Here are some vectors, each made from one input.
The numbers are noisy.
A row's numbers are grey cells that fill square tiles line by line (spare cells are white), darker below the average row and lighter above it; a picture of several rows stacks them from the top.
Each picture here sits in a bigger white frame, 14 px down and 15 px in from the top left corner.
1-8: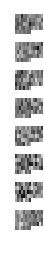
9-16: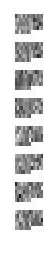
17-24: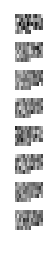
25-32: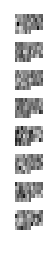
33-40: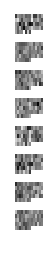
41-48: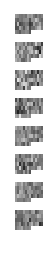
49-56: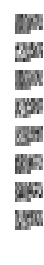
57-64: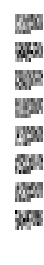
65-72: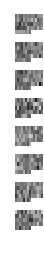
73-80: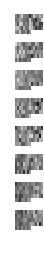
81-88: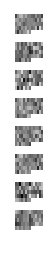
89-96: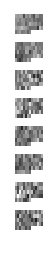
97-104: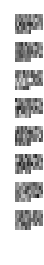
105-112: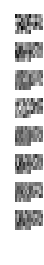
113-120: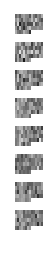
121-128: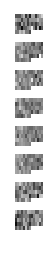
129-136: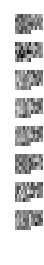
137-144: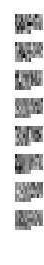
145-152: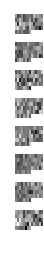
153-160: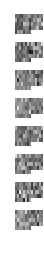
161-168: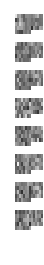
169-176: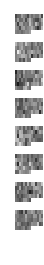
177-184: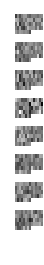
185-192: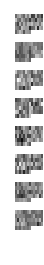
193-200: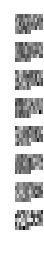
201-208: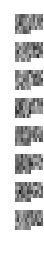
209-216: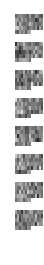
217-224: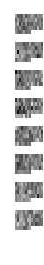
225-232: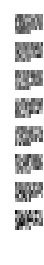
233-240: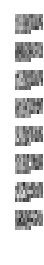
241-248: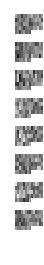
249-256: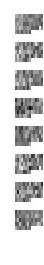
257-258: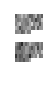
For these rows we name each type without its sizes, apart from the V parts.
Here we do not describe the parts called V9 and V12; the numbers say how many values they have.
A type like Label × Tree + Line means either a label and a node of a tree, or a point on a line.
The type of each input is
Bool × (Line + V9) × V12.
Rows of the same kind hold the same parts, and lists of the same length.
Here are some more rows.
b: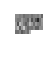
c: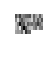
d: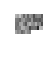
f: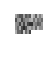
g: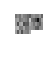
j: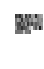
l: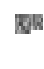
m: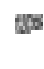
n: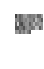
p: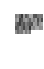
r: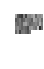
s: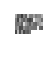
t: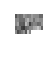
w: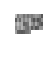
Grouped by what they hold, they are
b, d, f, g, m, p, r, s, w
c, j, l, n, t

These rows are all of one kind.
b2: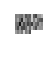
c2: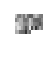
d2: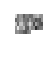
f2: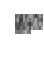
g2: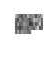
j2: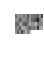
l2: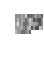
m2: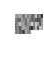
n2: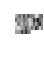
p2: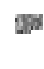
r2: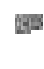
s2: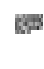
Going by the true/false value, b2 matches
f2 and g2.
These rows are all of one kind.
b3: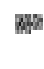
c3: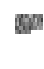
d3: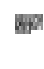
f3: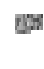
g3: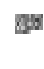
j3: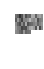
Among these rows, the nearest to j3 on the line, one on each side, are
b3 and d3.
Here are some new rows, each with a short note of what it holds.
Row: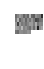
a true/false value, a value of V9 and a value of V12
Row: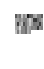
a true/false value, a value of V9 and a value of V12
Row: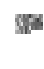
a point on a line, a true/false value and a value of V12
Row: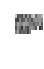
a point on a line, a true/false value and a value of V12
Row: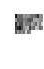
a true/false value, a value of V9 and a value of V12
